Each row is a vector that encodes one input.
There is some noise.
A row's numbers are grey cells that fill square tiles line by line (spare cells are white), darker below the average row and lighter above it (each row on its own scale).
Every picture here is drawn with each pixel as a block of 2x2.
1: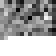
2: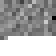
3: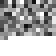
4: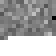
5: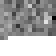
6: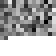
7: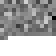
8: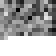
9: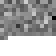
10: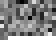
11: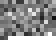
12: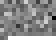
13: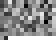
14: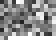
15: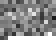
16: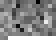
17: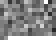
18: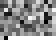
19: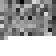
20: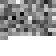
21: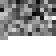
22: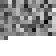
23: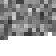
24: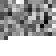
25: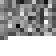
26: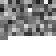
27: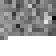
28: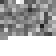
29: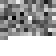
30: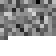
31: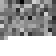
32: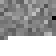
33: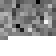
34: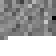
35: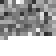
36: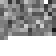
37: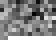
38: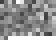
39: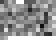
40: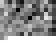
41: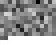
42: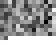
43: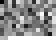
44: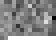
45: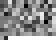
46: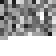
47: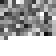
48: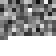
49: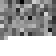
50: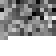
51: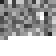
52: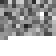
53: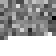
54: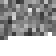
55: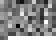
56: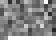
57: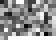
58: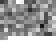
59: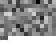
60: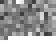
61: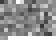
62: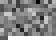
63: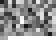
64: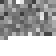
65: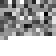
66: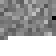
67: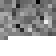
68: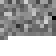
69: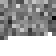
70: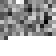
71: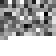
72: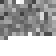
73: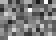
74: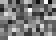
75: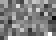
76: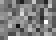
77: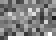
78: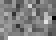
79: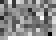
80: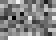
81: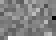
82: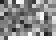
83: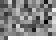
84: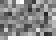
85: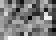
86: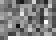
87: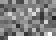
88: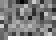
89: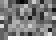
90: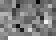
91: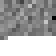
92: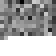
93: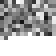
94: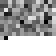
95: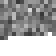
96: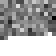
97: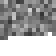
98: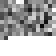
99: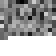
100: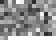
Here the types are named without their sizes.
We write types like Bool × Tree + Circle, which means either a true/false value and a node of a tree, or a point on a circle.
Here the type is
Bool × Bool × Bool × Bool + List(Line).
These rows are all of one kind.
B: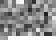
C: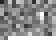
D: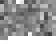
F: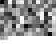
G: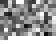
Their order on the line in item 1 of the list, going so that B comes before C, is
D, B, G, C, F.
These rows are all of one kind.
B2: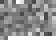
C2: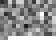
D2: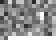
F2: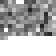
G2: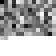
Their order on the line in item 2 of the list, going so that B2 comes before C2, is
B2, D2, G2, C2, F2.
